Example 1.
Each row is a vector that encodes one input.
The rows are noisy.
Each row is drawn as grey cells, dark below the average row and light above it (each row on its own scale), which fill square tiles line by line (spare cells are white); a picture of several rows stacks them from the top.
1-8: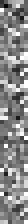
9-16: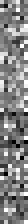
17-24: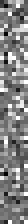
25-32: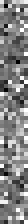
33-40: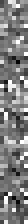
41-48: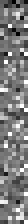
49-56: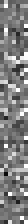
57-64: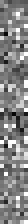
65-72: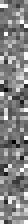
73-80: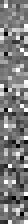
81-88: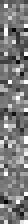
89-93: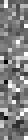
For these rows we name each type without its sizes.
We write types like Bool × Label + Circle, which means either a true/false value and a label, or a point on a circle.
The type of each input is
Bool × Bool × Bool × Bool.
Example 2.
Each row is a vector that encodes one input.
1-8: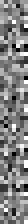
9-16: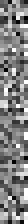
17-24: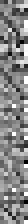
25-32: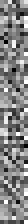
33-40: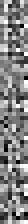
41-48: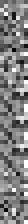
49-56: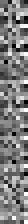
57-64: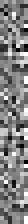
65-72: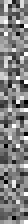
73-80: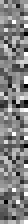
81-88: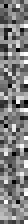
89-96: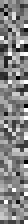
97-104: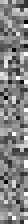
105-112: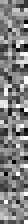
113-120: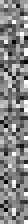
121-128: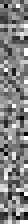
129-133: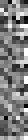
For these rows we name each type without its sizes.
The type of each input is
Bool × Bool × Bool × Bool.
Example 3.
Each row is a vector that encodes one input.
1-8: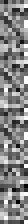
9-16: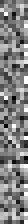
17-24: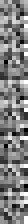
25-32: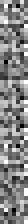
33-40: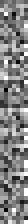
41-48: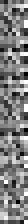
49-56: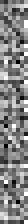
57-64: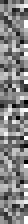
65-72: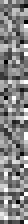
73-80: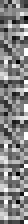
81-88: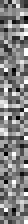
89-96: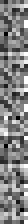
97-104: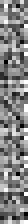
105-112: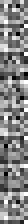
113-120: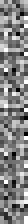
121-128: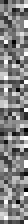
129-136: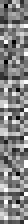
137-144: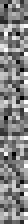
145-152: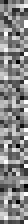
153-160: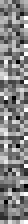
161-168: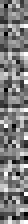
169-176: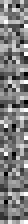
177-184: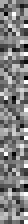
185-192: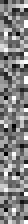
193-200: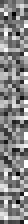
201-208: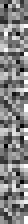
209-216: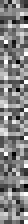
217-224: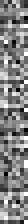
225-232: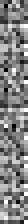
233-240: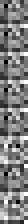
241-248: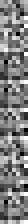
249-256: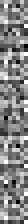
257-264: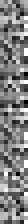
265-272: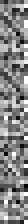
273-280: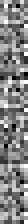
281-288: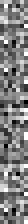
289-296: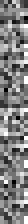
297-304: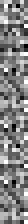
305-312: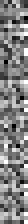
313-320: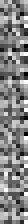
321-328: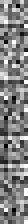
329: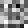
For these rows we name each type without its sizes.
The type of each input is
Bool × Bool × Bool.
